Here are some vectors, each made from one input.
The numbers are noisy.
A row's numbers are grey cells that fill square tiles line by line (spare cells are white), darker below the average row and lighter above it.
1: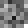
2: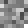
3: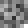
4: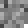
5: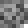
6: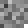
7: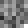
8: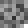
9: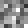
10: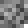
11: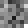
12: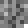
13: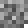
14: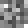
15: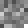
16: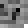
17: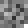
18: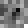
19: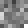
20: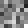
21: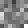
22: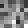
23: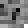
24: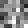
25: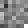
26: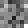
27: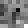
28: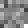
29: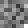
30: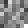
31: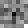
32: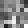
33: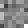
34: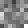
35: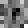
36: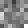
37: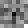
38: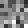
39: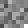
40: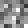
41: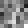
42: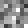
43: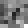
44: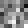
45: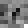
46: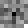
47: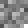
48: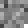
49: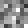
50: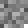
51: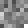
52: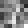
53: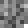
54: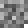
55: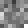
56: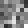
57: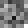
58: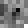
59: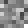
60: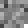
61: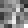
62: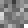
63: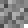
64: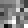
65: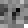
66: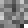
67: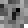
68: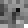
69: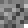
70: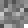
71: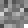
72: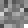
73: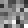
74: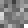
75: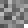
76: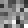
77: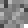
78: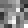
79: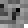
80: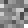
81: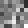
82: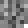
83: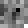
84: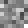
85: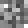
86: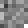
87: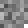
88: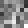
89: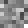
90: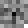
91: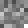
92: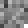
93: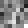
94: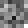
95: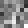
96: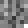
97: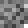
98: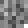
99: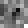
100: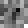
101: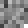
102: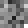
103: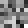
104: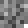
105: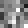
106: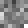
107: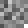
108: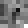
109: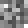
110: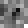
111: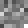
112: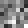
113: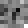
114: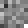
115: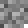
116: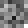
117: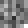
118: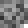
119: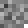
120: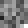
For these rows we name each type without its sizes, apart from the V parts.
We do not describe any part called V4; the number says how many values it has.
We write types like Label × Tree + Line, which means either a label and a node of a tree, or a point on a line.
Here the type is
List(Line) × V4.
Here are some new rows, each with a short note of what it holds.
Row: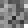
a value of V4, together with a list of one item
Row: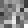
a value of V4, together with a list of two items
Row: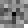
a value of V4, together with the empty list
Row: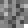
a value of V4, together with a list of two items
